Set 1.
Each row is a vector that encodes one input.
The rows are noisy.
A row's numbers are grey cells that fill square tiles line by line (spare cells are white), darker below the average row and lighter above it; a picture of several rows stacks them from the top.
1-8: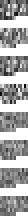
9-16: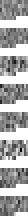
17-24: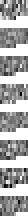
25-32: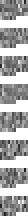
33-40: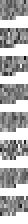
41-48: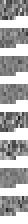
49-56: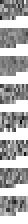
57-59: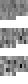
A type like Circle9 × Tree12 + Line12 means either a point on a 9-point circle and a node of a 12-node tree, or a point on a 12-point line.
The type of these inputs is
Bool × Bool × Bool + Line5.
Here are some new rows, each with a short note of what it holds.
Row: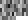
a point on a 5-point line
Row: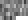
three true/false values
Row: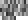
three true/false values
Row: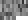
three true/false values
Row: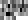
three true/false values
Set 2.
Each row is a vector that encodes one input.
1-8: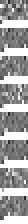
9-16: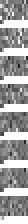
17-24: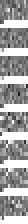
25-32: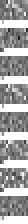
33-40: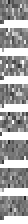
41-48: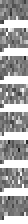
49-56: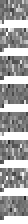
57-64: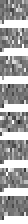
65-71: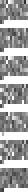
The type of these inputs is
Bool × Bool × Bool + Label7.
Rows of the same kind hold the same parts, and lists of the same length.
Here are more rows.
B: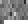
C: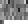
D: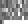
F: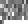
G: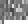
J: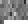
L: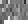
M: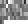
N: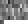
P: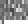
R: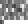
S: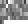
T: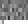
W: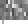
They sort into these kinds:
B, G, J, L, M, P, S, T, W
C, D, F, N, R

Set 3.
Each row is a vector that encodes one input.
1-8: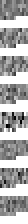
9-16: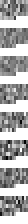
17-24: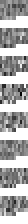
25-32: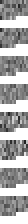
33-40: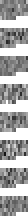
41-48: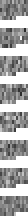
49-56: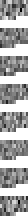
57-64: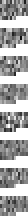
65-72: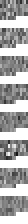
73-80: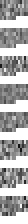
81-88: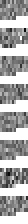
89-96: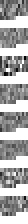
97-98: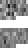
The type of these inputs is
Bool × Bool × Bool + Circle13.
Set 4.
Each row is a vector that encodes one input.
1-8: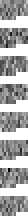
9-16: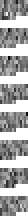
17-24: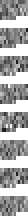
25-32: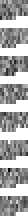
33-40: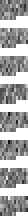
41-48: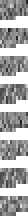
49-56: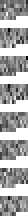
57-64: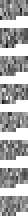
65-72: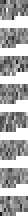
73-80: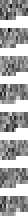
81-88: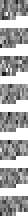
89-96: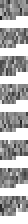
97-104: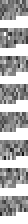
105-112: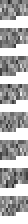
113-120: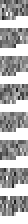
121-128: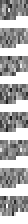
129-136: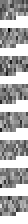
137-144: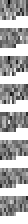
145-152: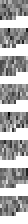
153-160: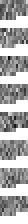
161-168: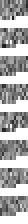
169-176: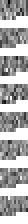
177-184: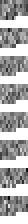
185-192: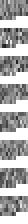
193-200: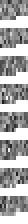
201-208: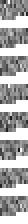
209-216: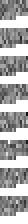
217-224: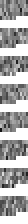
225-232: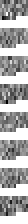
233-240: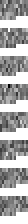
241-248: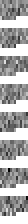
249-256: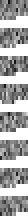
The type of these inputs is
(Circle19 + Unit) × Label11.
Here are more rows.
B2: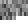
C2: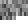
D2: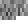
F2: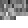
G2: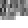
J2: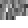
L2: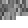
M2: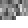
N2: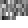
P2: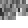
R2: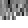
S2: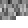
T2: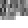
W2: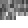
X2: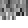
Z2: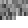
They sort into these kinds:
B2, C2, D2, G2, L2, P2, T2, W2, Z2
F2, J2, M2, N2, R2, S2, X2

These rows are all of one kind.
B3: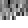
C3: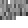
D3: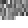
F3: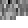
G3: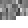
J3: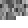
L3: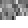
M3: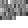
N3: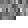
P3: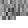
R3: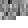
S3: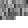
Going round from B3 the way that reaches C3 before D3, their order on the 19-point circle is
B3, J3, N3, G3, L3, S3, P3, M3, C3, D3, F3, R3.
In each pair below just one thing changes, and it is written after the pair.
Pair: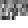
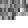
the label
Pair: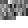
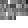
the label
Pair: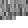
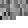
the place on the 19-point circle
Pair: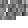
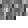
the place on the 19-point circle
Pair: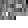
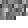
the label
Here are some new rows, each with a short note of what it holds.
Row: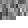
one of 11 labels
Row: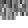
a point on a 19-point circle and one of 11 labels
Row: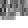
one of 11 labels
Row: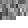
one of 11 labels
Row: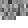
a point on a 19-point circle and one of 11 labels
